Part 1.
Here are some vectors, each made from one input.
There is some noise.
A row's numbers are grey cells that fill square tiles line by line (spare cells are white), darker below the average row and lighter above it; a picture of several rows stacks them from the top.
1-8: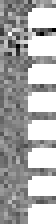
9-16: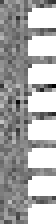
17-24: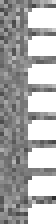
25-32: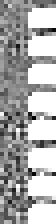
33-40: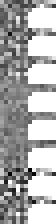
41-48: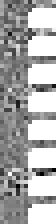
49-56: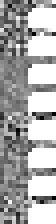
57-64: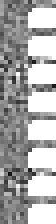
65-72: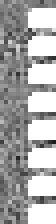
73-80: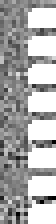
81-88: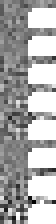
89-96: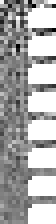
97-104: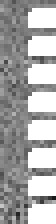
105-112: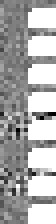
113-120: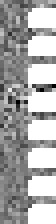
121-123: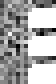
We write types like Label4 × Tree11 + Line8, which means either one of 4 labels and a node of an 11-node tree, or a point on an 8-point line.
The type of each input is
Circle8 × Label4.
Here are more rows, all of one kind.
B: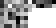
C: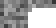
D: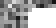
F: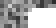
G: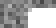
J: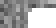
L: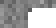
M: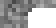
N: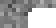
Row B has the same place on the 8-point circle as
J and N.
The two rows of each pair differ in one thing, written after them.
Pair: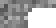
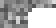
the place on the 8-point circle
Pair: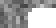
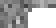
the place on the 8-point circle
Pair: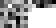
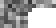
the label
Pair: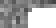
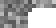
the place on the 8-point circle
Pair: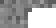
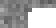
the place on the 8-point circle
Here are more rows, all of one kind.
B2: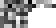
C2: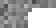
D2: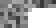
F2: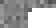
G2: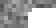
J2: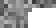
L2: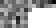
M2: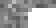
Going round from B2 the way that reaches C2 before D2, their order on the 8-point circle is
B2, M2, F2, G2, J2, C2, L2, D2.
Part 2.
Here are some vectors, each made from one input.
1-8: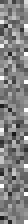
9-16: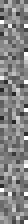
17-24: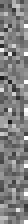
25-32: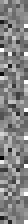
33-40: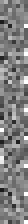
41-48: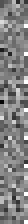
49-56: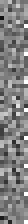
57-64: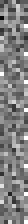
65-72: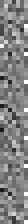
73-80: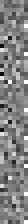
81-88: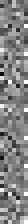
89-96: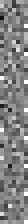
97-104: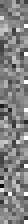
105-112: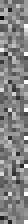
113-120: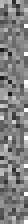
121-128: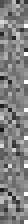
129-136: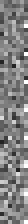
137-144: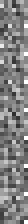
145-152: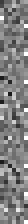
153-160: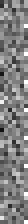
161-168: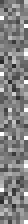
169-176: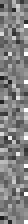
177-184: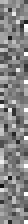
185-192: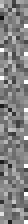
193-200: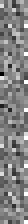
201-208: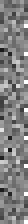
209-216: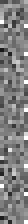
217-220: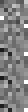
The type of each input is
Bool × Bool × Bool × (Circle10 + Unit).
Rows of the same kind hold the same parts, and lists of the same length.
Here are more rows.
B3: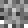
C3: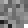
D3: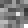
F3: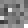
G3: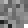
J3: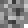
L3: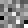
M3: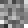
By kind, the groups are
B3, D3, J3, L3, M3
C3, F3, G3

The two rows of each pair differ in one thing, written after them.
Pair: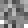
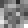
one of the three true/false values
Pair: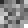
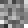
one of the three true/false values
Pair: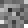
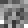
one of the three true/false values
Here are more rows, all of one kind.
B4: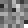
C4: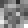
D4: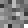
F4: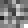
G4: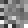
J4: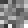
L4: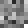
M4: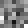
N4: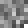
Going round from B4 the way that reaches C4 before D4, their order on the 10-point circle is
B4, F4, G4, J4, L4, M4, C4, D4, N4.
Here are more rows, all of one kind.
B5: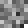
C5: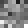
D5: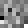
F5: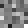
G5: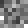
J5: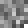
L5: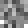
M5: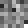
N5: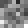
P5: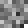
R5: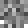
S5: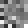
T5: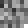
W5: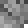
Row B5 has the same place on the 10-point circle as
C5, D5, P5 and W5.
